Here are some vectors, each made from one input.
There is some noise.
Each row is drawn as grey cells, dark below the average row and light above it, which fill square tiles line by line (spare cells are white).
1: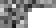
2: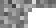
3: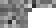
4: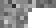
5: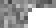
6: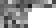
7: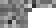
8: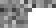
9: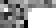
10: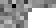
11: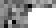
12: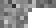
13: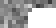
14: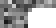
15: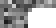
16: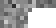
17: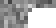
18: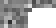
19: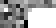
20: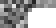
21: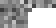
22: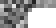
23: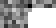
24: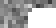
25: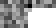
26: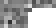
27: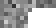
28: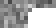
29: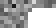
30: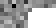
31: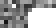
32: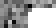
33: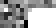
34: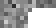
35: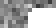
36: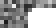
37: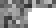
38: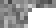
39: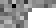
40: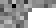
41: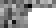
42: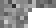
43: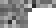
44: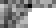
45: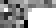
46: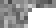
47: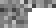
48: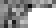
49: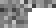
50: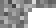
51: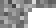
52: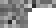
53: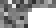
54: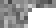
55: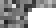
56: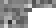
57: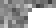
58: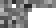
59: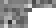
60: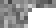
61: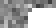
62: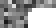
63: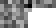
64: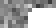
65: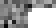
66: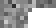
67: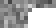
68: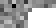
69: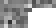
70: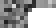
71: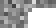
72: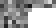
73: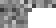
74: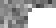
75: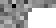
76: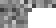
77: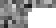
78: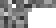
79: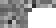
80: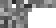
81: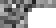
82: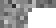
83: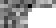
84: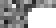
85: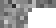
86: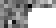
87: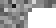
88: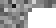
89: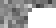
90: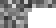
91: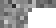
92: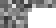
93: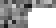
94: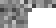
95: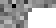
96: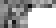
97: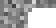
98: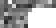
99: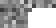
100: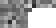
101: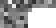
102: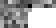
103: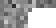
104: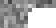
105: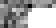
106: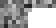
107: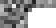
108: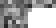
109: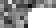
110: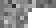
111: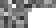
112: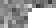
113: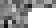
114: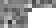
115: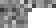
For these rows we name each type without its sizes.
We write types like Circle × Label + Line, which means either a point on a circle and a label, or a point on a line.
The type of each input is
List(Line).
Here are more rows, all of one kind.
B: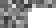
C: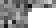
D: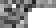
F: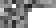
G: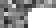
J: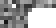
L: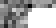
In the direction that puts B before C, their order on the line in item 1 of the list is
J, G, D, F, B, L, C.
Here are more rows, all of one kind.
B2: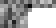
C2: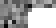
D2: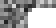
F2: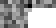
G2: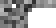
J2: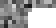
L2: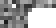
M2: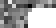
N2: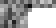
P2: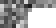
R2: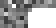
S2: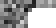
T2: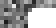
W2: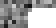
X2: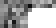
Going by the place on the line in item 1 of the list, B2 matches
F2, J2, N2 and W2.
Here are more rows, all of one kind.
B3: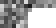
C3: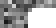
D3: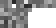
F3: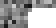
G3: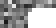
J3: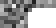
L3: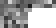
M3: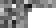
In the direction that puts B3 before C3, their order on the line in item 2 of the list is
B3, J3, M3, F3, D3, G3, C3, L3.
